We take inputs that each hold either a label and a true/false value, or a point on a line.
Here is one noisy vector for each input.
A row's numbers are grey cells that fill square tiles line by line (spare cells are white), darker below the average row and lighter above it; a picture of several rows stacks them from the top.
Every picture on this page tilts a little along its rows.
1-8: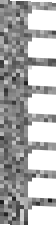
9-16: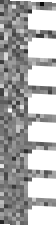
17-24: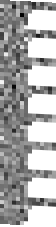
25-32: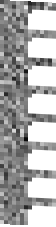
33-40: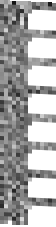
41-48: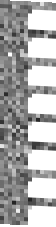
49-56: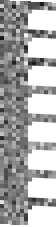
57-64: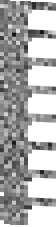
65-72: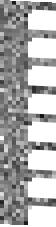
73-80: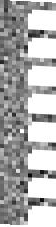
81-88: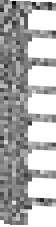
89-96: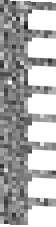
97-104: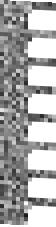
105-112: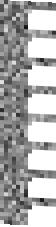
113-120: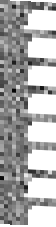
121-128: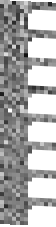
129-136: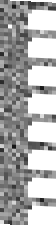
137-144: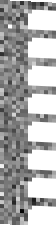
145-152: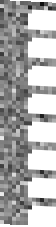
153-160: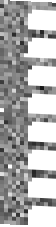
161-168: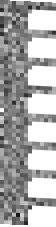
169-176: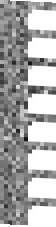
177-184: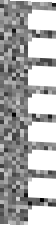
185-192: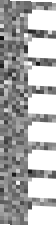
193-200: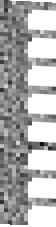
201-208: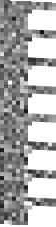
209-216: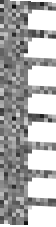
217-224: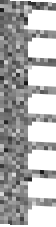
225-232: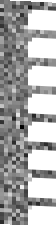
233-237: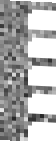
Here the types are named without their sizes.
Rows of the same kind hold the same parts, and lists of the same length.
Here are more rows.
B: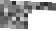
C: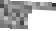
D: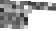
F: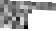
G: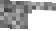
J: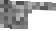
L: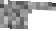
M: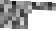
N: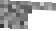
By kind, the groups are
B, D, F, M
C, G, J, L, N

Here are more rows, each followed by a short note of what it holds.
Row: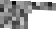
a label and a true/false value
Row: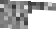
a label and a true/false value
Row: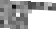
a label and a true/false value
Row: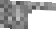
a point on a line
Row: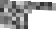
a label and a true/false value
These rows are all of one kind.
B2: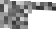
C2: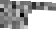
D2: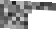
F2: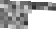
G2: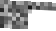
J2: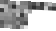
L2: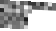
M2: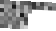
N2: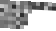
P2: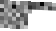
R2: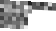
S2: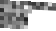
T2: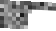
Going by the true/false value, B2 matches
D2 and G2.
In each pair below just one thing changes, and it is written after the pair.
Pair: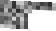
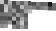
the label
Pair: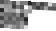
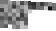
the label
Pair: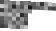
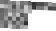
the label
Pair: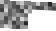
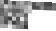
the label
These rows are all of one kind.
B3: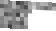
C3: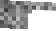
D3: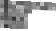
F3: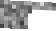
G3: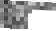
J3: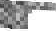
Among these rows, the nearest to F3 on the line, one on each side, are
B3 and C3.
